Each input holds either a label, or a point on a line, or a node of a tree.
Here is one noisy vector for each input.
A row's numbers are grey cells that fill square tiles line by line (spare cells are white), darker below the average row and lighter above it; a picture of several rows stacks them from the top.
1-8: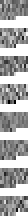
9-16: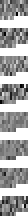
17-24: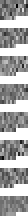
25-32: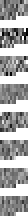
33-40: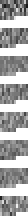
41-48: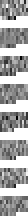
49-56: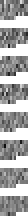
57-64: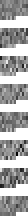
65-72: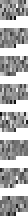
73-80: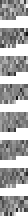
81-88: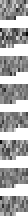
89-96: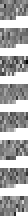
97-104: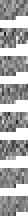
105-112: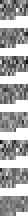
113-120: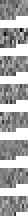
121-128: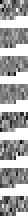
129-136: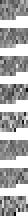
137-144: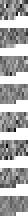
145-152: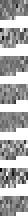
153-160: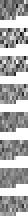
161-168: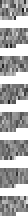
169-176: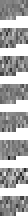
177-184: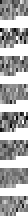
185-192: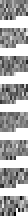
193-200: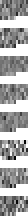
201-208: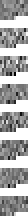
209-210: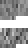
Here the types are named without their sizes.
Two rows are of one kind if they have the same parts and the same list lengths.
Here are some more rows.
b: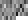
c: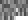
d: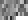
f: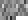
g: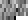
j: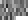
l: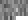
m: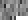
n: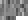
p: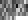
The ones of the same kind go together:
b, g, n
c, d, f, j, l, m
p

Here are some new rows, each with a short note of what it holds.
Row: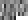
a point on a line
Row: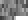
a node of a tree
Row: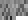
a point on a line
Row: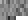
a node of a tree
